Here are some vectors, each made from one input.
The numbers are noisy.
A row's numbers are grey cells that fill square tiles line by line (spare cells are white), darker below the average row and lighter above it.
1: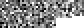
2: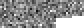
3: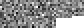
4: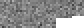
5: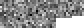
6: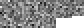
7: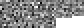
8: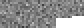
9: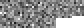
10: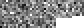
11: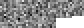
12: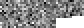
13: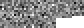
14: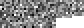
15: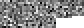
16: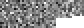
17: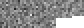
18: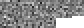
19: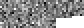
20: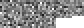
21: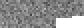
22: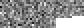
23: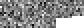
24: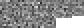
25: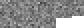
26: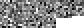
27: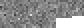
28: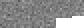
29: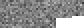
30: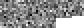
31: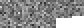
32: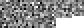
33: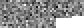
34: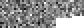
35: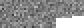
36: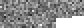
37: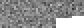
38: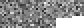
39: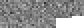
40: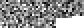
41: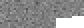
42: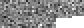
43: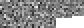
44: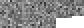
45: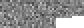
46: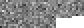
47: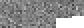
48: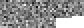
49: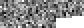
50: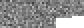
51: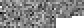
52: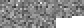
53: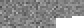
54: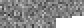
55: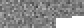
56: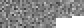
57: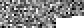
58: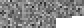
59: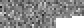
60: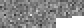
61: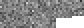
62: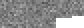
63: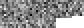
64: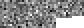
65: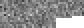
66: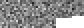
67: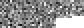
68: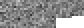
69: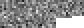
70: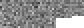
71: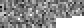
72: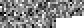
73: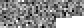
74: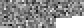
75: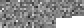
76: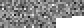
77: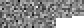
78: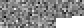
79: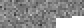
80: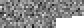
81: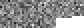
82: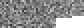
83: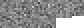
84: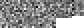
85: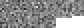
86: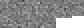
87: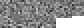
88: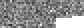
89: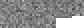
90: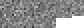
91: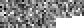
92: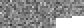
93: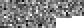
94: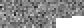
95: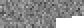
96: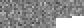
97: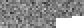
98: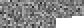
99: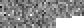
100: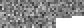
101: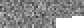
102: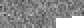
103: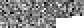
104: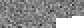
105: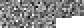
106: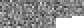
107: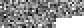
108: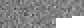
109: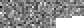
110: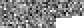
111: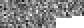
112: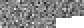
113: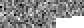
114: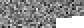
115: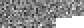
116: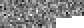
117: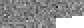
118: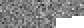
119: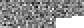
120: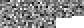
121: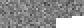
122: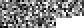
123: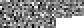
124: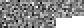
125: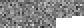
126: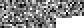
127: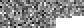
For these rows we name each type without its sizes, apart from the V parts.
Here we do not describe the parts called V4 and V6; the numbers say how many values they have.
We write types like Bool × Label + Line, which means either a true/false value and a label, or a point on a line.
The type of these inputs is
Bool × (Line + V4) + V6.
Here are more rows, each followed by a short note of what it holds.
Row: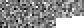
a true/false value and a value of V4
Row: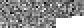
a true/false value and a value of V4
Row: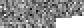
a true/false value and a value of V4
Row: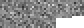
a value of V6
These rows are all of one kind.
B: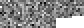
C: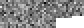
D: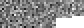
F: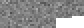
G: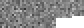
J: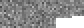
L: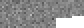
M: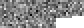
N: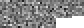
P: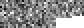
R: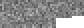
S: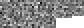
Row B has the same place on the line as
J, M, N and S.
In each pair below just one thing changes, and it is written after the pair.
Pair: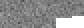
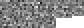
the true/false value
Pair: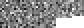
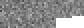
the place on the line
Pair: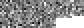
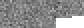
the place on the line
